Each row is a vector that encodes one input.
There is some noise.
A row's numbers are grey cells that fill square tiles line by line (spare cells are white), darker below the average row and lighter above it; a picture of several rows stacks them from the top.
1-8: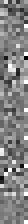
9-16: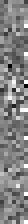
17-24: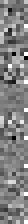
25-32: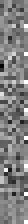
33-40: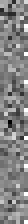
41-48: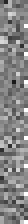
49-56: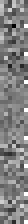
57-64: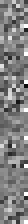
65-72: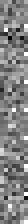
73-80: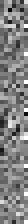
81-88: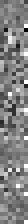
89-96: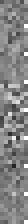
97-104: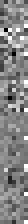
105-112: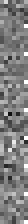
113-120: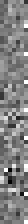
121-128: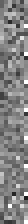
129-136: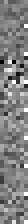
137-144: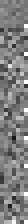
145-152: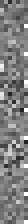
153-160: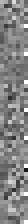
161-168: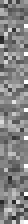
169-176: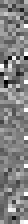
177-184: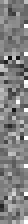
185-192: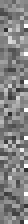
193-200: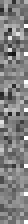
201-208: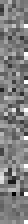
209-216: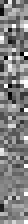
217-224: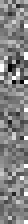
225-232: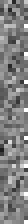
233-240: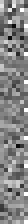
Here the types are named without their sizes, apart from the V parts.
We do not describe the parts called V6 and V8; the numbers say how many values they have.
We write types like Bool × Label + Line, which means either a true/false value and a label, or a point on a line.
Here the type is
Bool × Line × (Tree + V8) + V6.
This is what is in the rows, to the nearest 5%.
About 75% of them hold a point on a line and a true/false value, together with either a node of a tree, or a value of V8. The rest hold a value of V6.
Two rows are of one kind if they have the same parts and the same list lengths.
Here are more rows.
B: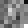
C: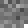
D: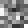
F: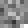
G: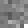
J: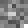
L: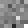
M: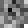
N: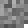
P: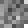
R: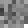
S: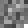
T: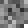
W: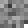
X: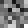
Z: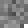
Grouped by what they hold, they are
B, C, M, N, R, S, T, W, X, Z
D, F, J, L, P
G

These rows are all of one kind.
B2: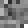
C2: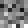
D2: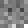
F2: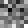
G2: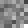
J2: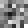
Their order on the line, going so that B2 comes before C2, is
D2, F2, J2, G2, B2, C2.
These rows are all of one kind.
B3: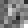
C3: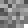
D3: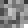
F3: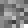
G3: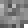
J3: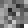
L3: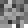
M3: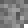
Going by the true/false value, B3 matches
J3 and L3.
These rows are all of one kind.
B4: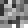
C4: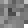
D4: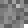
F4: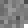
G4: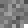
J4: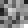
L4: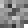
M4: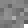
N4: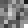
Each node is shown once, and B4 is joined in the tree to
C4 and L4.
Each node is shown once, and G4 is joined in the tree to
N4.
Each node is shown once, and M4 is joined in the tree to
F4, L4 and N4.
